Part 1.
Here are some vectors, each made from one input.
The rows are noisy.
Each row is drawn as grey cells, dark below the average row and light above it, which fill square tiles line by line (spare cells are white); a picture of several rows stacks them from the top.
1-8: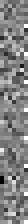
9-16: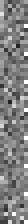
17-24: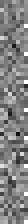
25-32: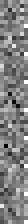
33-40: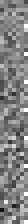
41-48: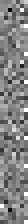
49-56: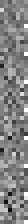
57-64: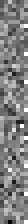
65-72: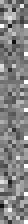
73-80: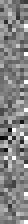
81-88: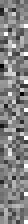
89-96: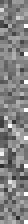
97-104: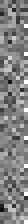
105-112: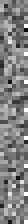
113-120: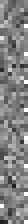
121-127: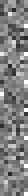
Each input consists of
four true/false values, together with either a point on a 5-point line, or a point on a 12-point line.
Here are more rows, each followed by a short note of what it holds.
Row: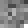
a point on a 5-point line and four true/false values
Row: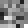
a point on a 12-point line and four true/false values
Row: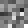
a point on a 12-point line and four true/false values
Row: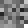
a point on a 12-point line and four true/false values
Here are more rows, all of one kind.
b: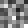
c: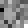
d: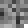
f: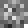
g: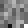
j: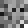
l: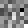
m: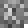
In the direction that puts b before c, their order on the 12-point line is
b, l, d, j, c, m, f, g.
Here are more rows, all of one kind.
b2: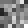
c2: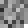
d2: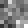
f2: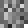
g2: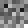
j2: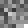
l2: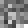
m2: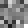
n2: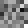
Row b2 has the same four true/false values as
c2, j2 and l2.
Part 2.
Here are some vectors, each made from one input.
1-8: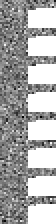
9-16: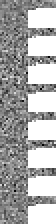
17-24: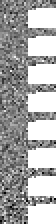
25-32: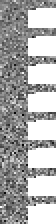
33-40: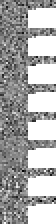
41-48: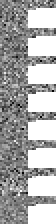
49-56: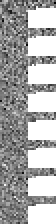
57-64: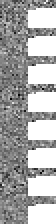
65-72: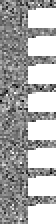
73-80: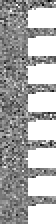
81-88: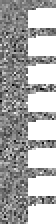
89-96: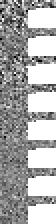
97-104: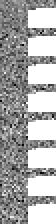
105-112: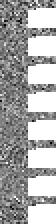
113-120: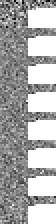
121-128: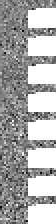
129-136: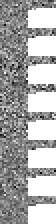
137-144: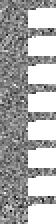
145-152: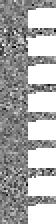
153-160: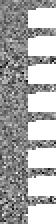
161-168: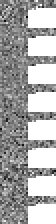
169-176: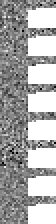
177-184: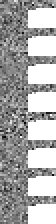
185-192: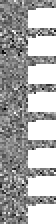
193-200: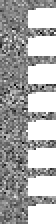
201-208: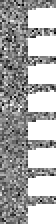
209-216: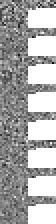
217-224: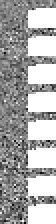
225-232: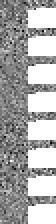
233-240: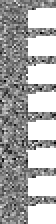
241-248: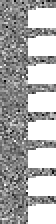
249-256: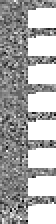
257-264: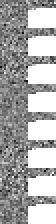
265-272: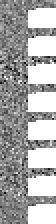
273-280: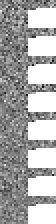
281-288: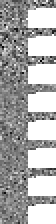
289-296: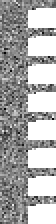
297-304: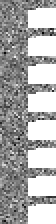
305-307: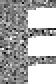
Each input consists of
a node of a 10-node tree and a true/false value, together with either a point on a 6-point circle, or a fixed value.
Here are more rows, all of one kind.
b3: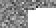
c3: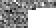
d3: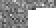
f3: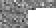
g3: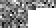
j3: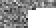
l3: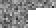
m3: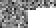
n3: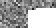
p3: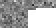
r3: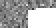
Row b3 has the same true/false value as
l3, m3 and p3.
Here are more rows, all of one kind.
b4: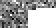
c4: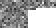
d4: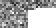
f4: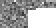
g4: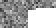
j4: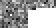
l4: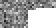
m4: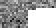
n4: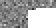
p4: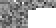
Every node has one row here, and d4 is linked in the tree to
j4 and p4.
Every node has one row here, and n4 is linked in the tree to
j4 and m4.
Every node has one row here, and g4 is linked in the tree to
b4 and f4.
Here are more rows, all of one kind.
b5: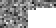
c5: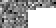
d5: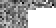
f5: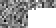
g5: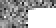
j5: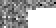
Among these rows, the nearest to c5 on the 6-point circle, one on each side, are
g5 and j5.
